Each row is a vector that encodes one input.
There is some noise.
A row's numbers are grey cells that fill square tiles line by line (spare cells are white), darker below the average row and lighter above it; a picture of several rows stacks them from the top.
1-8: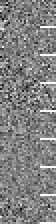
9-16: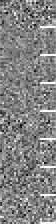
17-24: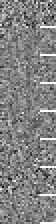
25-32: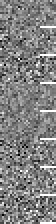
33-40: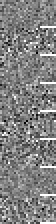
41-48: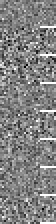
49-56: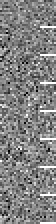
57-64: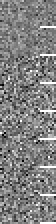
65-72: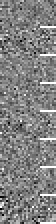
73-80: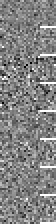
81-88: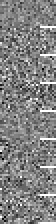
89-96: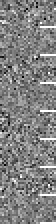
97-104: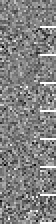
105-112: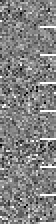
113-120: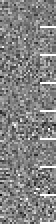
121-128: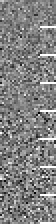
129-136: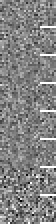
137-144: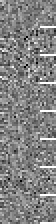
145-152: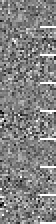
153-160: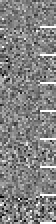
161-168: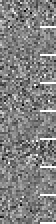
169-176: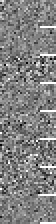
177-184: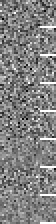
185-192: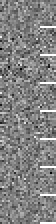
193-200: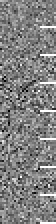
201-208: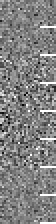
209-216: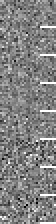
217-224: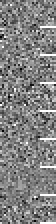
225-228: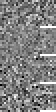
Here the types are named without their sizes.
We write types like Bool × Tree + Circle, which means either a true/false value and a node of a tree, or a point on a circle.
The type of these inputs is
Line + List(Circle) + Tree.
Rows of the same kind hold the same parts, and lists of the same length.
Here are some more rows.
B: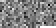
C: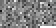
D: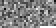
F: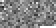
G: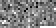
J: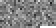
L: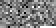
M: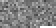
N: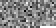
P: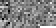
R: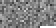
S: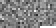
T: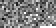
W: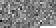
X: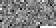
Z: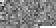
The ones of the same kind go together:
B, C
D, L, T
F, W, X, Z
G, N, P
J
M, R, S

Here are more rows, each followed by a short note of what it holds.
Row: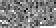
a node of a tree
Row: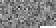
a list of three items
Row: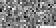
the empty list
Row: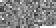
a list of two items
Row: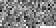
the empty list
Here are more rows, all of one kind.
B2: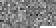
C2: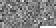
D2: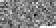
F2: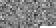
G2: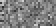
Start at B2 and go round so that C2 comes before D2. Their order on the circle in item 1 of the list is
B2, G2, C2, F2, D2.
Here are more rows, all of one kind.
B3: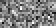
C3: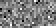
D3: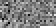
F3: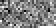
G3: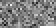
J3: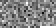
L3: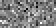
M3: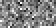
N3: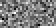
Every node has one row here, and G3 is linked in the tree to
C3, F3, J3 and N3.
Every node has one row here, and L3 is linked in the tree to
M3.
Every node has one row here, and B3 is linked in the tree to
C3.
